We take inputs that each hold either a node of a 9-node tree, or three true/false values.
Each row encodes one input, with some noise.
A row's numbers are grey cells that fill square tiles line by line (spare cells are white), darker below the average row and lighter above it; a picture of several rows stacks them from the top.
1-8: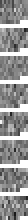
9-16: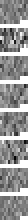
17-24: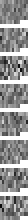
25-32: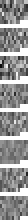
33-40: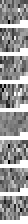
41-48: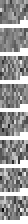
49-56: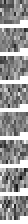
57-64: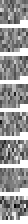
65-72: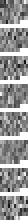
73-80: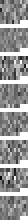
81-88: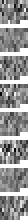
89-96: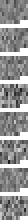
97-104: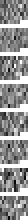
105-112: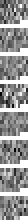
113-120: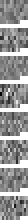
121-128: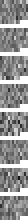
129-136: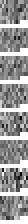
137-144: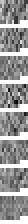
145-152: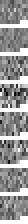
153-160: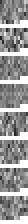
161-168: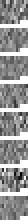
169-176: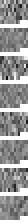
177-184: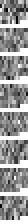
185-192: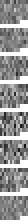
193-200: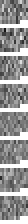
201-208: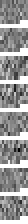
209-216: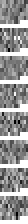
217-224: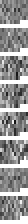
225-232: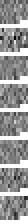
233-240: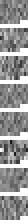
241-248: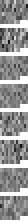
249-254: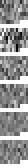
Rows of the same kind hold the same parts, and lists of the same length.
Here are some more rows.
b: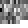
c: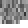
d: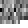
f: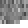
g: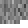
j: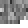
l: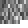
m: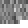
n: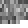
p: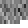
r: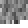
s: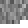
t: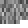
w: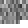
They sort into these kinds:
b, d, g, l, m, n, p, r, t
c, f, j, s, w

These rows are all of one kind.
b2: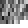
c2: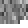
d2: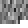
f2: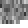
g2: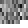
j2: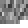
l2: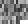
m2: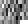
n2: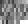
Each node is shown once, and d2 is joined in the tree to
c2 and m2.
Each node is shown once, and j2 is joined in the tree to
b2 and m2.
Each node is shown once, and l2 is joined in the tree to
g2 and n2.
